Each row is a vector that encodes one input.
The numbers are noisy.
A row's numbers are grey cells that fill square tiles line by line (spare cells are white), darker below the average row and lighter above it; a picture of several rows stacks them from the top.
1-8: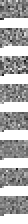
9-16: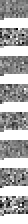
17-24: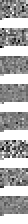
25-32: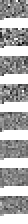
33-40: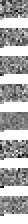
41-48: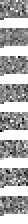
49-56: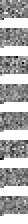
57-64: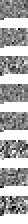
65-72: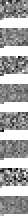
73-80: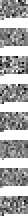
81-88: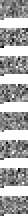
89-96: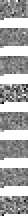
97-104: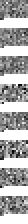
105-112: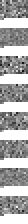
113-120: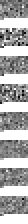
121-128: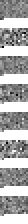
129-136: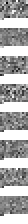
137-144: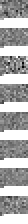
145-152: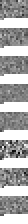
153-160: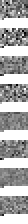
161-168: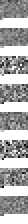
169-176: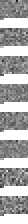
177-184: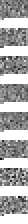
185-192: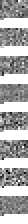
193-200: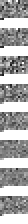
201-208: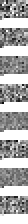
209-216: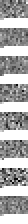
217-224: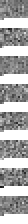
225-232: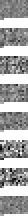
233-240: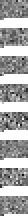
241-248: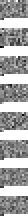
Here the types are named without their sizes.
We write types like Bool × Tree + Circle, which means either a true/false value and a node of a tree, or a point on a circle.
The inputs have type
Bool × ((Circle + Unit) × Label + Line).
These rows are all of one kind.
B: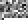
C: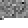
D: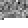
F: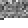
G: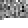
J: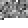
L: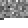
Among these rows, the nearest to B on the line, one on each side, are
D and J.
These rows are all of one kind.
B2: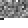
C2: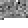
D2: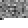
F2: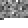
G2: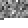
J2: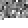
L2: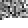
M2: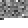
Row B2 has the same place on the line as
D2 and M2.
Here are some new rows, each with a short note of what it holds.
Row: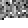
a point on a circle, a label and a true/false value
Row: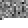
a point on a line and a true/false value
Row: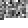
a point on a line and a true/false value
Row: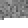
a label and a true/false value
